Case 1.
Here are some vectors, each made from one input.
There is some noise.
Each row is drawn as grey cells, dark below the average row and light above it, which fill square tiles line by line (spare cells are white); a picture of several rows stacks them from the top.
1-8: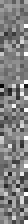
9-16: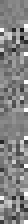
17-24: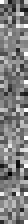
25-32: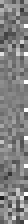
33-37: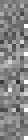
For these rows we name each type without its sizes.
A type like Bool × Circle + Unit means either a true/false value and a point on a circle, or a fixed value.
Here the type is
Bool × Line.
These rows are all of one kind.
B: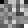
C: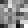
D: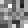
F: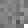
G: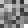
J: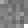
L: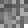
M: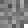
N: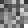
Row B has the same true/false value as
C and G.
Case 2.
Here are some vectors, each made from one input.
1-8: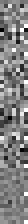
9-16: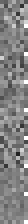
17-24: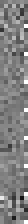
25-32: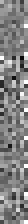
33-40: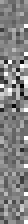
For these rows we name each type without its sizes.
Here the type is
Bool × Line.
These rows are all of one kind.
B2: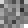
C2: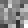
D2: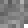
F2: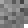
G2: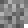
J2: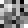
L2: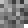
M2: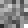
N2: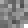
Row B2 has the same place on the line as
M2 and N2.
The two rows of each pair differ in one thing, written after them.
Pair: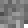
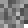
the place on the line
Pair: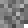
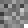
the place on the line
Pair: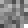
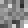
the true/false value
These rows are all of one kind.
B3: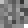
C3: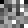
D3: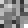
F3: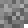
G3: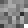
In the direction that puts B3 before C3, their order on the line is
B3, F3, D3, C3, G3.
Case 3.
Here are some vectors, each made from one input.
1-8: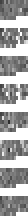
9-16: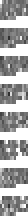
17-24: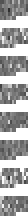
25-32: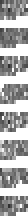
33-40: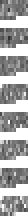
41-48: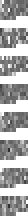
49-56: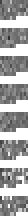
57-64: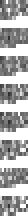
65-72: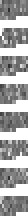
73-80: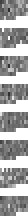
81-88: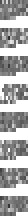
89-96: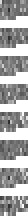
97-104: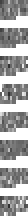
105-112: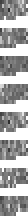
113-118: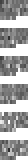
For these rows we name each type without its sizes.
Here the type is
Bool × Bool × Bool × Bool + Line.
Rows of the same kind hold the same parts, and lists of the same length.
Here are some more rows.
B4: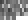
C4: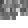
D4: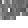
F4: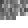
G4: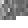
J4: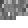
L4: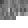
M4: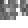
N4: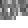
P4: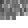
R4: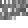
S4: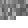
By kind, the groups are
B4, C4, D4, F4, G4, L4, N4, P4, R4
J4, M4, S4

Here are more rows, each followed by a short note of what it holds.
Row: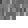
four true/false values
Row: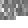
four true/false values
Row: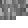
a point on a line
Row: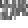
a point on a line
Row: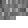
four true/false values
